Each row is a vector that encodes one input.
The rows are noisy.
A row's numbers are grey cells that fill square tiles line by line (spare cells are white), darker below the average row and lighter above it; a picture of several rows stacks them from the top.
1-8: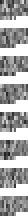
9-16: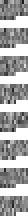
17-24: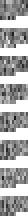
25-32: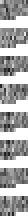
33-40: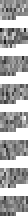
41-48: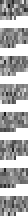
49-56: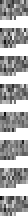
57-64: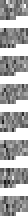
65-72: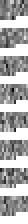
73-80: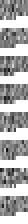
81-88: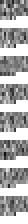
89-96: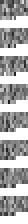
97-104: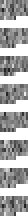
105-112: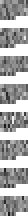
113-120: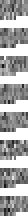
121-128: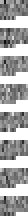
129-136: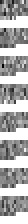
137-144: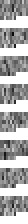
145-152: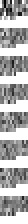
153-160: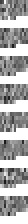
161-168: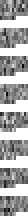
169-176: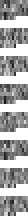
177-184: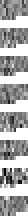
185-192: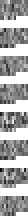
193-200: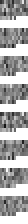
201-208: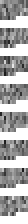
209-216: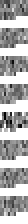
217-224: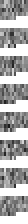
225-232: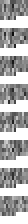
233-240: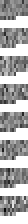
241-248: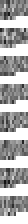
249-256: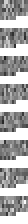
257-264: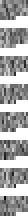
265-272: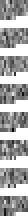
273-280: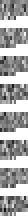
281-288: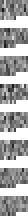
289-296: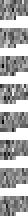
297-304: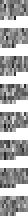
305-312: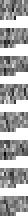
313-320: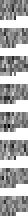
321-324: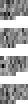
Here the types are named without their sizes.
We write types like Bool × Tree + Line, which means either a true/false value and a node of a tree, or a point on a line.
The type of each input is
List(Line).
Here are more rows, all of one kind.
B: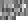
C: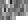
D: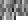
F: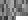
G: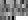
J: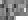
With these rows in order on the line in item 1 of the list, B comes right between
C and J.
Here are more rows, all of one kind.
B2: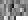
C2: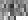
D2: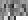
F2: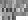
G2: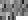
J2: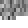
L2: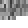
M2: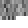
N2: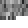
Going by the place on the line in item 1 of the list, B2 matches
C2 and D2.
